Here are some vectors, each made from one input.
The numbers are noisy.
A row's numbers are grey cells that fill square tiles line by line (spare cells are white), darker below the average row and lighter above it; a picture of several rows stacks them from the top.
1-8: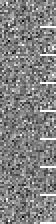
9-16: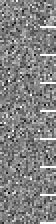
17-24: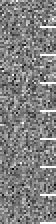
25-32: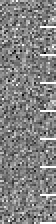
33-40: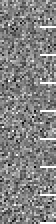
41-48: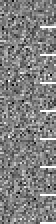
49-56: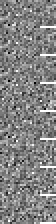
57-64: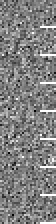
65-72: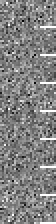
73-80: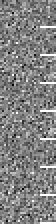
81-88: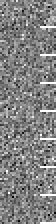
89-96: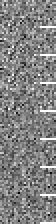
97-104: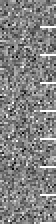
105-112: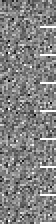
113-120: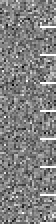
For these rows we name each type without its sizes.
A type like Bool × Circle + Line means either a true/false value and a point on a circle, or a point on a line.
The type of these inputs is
Bool × Circle + Line × (Line × Line + Unit).
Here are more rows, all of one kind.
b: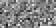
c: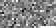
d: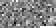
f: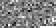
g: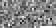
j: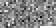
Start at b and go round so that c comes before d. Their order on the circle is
b, f, g, c, j, d.
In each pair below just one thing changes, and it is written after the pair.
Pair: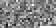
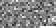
the true/false value
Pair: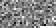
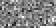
the place on the circle
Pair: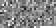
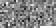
the place on the circle
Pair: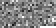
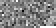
the place on the circle
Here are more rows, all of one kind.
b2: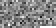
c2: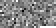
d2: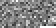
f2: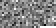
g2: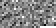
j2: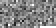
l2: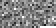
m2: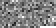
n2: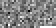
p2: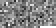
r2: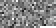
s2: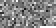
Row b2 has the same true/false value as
j2, n2 and p2.
